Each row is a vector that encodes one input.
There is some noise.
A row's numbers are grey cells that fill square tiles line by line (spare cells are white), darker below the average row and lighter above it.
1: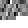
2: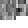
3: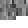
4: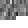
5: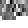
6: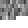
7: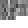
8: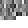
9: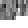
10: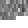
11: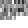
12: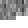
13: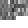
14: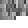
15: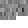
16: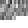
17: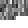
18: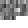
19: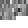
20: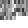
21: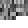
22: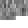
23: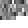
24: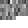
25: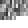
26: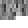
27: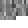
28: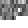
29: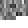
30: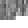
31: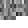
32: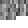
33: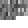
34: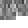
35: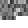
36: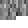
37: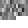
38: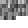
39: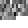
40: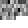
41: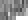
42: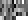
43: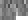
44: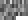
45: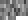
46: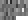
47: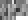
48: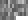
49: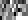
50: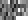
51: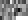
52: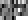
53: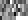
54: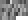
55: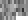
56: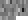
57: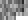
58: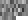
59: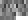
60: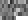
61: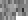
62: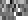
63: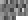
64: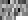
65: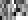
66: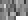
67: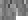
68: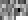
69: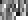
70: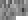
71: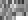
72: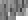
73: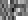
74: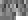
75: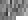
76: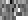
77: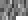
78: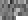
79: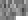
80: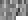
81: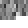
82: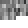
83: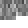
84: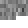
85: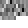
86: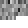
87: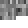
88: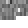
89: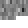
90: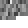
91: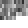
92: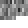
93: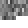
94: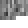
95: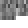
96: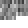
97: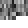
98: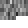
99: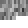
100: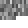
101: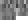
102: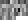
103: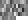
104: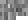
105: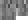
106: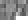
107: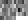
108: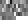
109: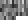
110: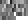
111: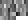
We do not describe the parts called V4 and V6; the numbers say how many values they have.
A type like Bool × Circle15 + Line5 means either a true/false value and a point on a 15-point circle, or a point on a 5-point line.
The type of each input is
Bool × Line3 × Line5 + V4 × V6.
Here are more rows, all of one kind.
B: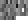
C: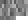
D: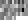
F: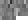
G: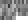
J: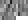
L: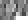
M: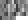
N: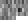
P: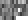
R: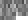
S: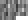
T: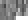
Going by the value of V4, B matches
M and S.
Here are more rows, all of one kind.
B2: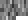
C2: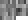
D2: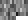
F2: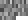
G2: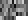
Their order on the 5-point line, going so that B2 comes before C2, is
G2, D2, B2, C2, F2.
